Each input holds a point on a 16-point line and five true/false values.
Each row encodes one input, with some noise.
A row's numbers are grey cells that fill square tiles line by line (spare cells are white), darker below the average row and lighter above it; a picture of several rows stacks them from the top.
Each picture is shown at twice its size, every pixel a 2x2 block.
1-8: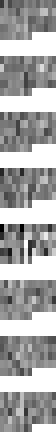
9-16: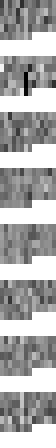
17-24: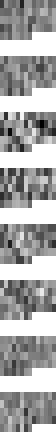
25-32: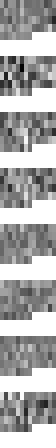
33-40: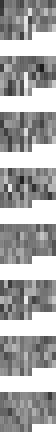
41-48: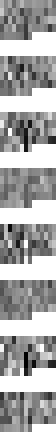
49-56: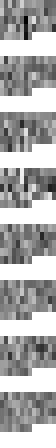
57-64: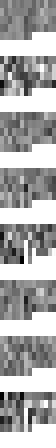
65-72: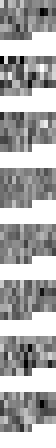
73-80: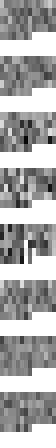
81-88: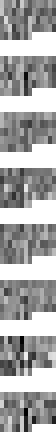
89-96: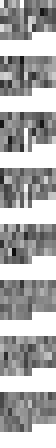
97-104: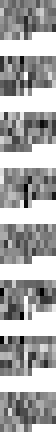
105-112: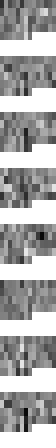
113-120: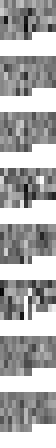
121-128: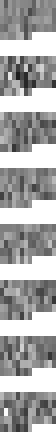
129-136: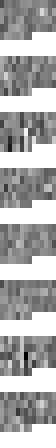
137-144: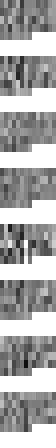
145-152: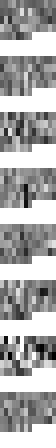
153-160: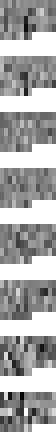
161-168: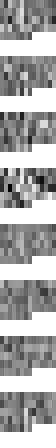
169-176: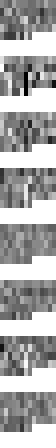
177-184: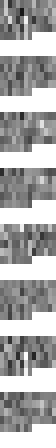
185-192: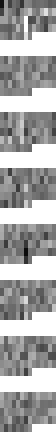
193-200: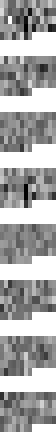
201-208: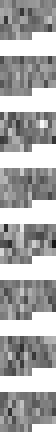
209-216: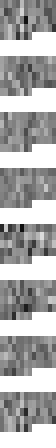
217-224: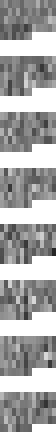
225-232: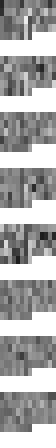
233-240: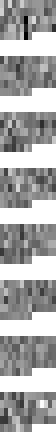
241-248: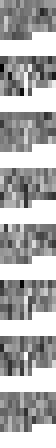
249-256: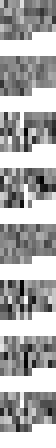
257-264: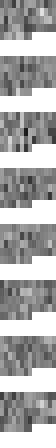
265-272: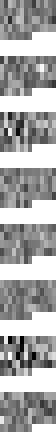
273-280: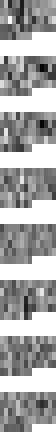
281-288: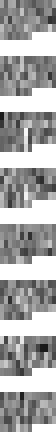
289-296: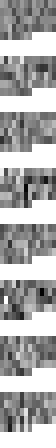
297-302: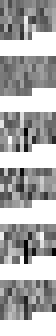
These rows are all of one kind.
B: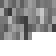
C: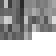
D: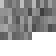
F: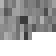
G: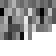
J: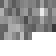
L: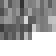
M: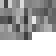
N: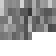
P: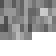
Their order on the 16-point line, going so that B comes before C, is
J, B, P, M, F, N, D, G, C, L.
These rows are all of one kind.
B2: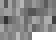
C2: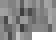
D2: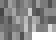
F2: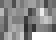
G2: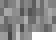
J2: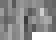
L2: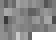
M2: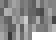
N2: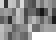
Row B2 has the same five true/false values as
F2, J2 and L2.
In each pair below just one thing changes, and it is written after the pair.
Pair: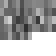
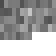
the place on the 16-point line
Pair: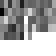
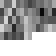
one of the five true/false values
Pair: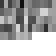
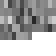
the place on the 16-point line
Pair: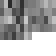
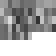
the place on the 16-point line
